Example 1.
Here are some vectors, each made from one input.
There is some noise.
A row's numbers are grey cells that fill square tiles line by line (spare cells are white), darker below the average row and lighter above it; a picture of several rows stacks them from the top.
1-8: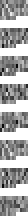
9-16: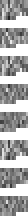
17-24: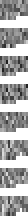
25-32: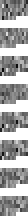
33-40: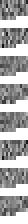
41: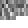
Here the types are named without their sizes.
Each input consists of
a node of a tree.
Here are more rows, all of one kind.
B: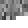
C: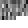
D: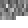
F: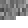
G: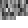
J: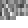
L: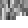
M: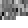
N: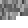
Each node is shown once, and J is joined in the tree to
D and L.
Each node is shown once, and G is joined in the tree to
C.
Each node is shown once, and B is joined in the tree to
C and F.
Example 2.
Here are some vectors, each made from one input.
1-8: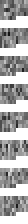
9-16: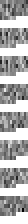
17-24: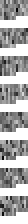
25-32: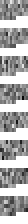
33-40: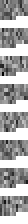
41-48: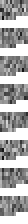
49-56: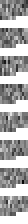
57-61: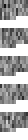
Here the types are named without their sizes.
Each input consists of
a point on a line.
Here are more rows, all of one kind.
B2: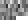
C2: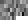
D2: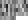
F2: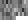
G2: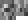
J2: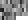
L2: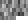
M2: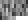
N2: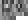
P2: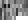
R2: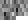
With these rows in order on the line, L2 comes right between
C2 and M2.
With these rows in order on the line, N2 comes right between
F2 and G2.
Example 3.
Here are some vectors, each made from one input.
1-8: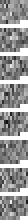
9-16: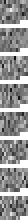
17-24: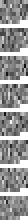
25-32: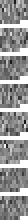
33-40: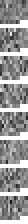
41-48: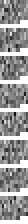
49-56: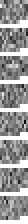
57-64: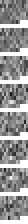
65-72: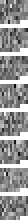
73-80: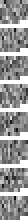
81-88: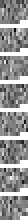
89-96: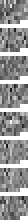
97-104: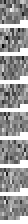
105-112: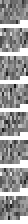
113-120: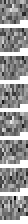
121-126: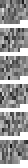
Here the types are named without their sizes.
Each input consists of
a point on a circle.
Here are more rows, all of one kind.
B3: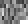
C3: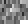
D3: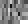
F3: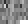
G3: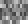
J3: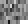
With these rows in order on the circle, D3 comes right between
B3 and C3.
